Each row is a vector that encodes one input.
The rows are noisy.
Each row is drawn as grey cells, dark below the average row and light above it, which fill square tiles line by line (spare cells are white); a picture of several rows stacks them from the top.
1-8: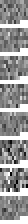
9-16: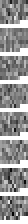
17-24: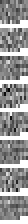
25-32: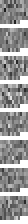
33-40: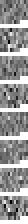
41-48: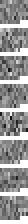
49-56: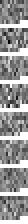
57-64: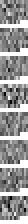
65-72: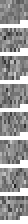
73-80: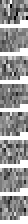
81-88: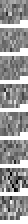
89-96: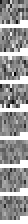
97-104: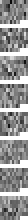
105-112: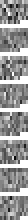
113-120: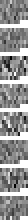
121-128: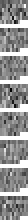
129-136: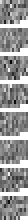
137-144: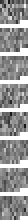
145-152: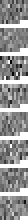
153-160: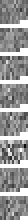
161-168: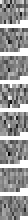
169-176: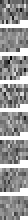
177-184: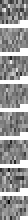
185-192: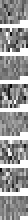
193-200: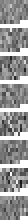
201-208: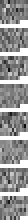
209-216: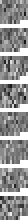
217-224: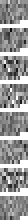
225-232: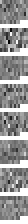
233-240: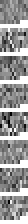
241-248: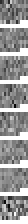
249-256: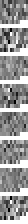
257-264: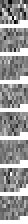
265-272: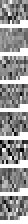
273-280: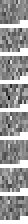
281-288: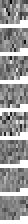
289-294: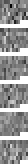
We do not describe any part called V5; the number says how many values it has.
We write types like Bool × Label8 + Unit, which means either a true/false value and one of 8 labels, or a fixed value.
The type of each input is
Circle18 × Label10 + V5.
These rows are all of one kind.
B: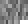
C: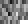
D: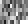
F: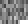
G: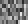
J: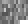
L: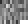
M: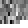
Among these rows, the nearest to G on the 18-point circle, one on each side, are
C and J.
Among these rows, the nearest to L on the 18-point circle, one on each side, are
D and F.
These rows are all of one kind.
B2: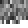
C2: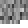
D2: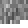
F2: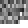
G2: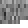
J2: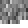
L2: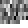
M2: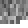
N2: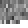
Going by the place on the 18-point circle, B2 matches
C2, D2 and J2.
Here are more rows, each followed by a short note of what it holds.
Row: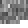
a point on an 18-point circle and one of 10 labels
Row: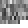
a point on an 18-point circle and one of 10 labels
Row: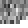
a point on an 18-point circle and one of 10 labels
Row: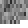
a value of V5
